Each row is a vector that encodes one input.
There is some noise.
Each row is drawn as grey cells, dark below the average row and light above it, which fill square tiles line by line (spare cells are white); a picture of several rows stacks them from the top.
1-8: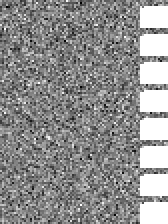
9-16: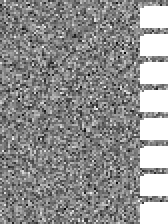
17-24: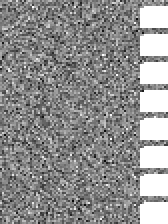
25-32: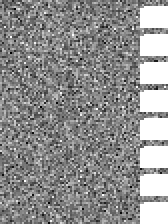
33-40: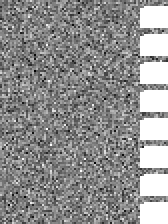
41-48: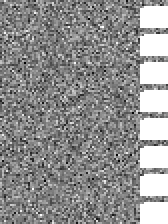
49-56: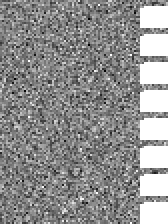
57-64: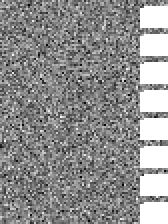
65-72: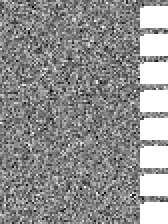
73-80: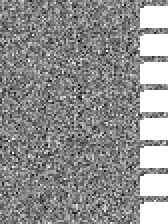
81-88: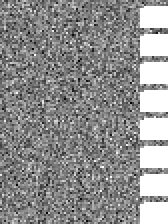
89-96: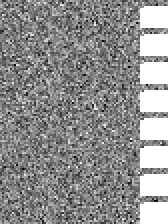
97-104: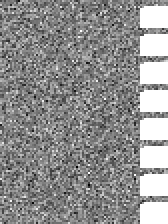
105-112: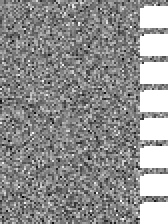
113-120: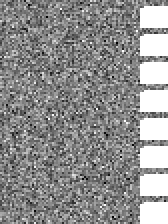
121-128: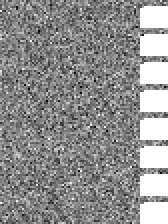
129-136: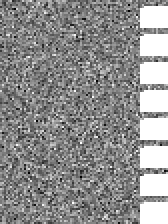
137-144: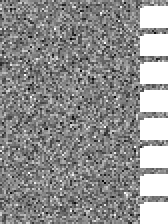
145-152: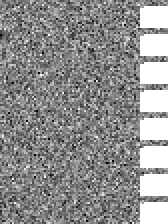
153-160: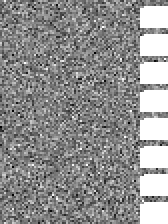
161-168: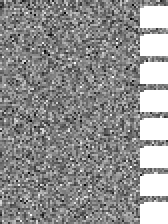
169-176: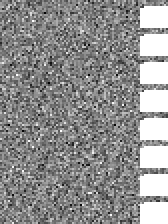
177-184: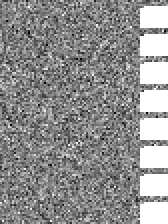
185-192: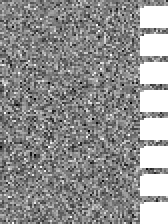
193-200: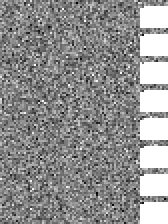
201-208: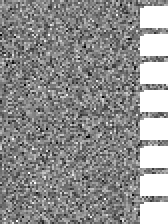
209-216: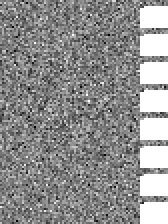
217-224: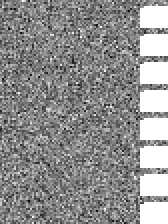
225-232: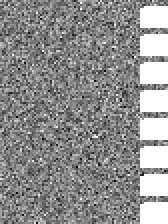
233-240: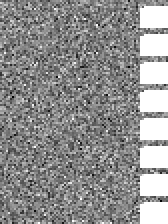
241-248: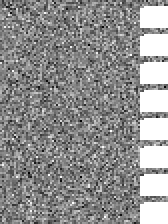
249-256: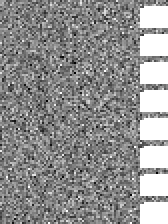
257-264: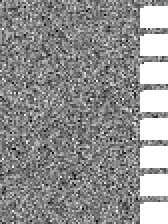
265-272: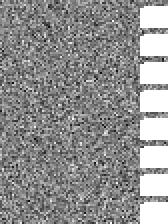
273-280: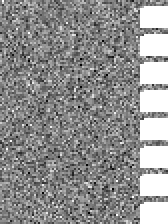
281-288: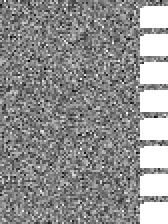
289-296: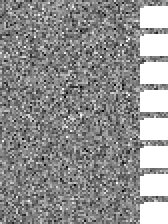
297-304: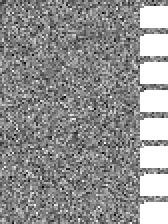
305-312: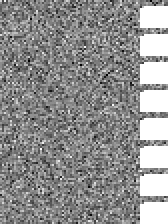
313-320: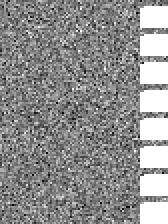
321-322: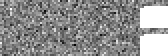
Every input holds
a point on an 11-point line, together with either one of 10 labels, or a node of an 18-node tree.
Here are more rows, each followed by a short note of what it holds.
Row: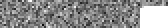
one of 10 labels and a point on an 11-point line
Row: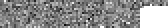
a point on an 11-point line and a node of an 18-node tree
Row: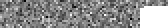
one of 10 labels and a point on an 11-point line
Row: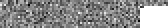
a point on an 11-point line and a node of an 18-node tree
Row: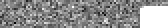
a point on an 11-point line and a node of an 18-node tree
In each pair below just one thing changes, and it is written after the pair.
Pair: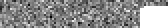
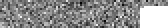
the place on the 11-point line
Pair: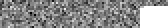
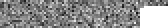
the label
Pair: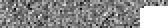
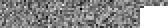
the label
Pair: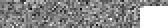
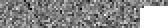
the place on the 11-point line
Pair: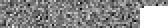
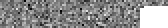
the label
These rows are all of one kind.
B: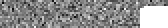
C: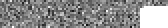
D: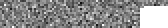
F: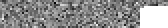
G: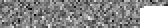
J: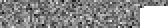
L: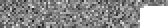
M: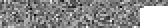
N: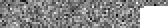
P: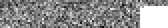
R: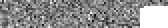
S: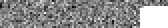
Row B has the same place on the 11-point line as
G, J, M and R.
